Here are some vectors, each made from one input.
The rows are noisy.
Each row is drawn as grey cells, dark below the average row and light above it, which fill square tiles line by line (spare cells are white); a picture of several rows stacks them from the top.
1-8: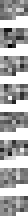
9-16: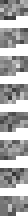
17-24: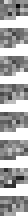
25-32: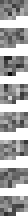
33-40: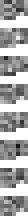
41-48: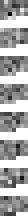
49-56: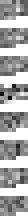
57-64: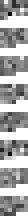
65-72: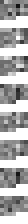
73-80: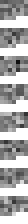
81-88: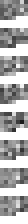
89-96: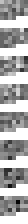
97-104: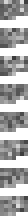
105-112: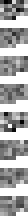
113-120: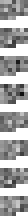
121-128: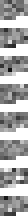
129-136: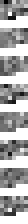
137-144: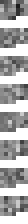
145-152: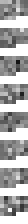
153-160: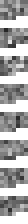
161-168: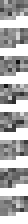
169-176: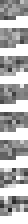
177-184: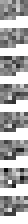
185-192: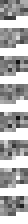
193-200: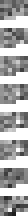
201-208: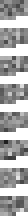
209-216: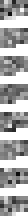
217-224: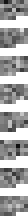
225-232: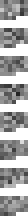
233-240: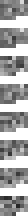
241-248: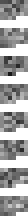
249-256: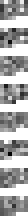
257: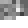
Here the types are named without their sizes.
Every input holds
either a label, or a node of a tree and a true/false value.
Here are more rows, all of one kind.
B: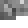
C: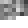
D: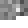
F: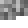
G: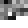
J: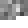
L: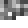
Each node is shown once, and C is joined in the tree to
G and L.
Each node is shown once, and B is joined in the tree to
F and G.
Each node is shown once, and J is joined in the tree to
D.
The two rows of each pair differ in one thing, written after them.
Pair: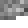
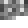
the node of the tree
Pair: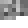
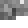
the true/false value
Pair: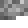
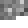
the node of the tree
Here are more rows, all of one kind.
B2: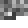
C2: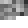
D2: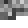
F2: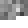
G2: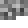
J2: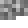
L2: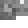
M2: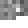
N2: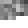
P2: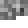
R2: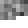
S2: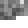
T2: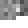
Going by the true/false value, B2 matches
D2, L2 and S2.
